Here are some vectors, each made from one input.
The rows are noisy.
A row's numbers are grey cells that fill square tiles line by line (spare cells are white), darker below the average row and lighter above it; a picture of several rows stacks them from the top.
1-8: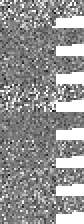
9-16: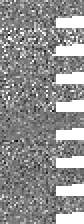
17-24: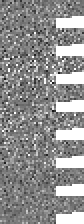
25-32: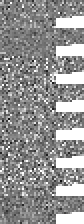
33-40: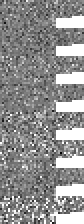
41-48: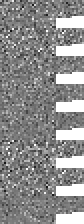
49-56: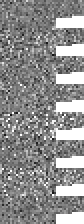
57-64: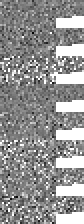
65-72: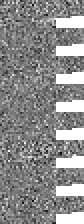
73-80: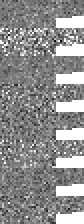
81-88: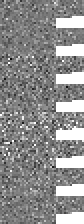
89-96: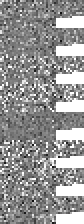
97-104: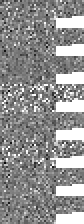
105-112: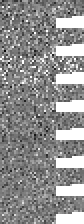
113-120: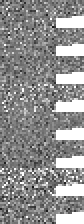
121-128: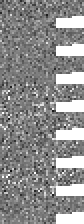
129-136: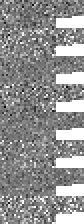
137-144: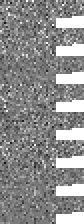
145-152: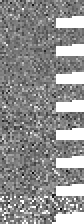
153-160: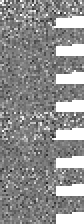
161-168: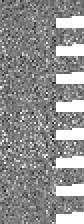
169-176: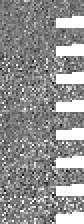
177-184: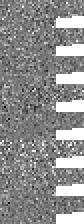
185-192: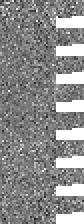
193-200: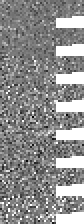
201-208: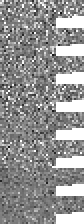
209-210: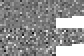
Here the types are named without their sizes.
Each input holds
a point on a circle and a label, together with either a point on a circle, or a fixed value.
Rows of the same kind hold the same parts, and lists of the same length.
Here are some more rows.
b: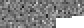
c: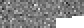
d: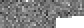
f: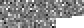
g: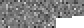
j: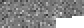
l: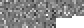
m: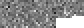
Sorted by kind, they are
b, d, f, g
c, j, l, m

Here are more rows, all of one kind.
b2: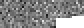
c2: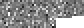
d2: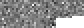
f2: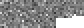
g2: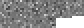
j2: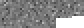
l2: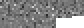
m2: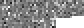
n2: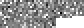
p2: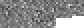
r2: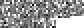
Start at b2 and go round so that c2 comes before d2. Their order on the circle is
b2, j2, f2, c2, n2, d2, r2, l2, p2, g2, m2.
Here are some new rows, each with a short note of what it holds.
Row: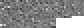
a point on a circle and a label
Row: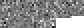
a point on a circle and a label
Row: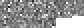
a point on each of two circles and a label
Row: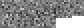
a point on each of two circles and a label
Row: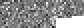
a point on each of two circles and a label
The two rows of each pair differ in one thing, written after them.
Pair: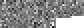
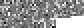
the place on the circle
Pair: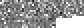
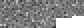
the place on the circle
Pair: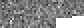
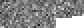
the place on the circle
